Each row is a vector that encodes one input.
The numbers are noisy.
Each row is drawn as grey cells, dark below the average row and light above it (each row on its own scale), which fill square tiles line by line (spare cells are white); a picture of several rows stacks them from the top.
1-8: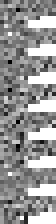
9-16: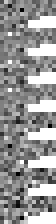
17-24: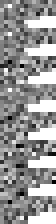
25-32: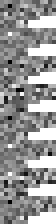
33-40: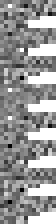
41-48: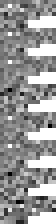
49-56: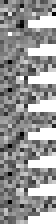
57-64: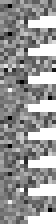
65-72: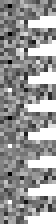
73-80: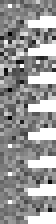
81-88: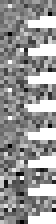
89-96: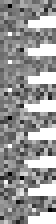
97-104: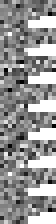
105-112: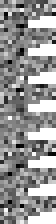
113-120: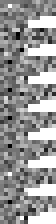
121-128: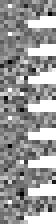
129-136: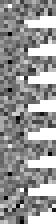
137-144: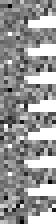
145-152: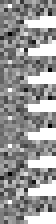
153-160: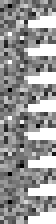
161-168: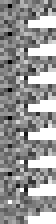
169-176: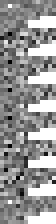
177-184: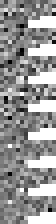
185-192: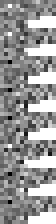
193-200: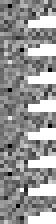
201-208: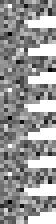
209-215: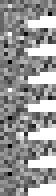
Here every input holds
either four true/false values, or a list of up to three points on a 6-point line.
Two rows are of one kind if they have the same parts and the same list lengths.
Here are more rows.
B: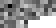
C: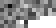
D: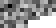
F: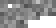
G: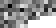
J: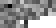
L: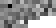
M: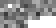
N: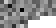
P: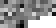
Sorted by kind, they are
B, C
D, J
F, M, P
G, L
N

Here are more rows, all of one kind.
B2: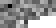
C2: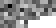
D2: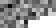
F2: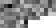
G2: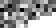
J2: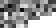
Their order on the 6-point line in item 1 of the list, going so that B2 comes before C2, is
G2, D2, J2, F2, B2, C2.
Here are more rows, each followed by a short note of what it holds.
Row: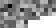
a list of three items
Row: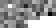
four true/false values
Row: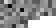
the empty list
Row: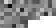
the empty list
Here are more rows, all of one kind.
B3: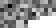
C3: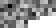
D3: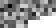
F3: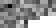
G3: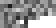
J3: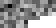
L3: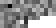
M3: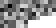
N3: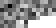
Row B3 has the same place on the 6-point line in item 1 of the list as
G3, M3 and N3.
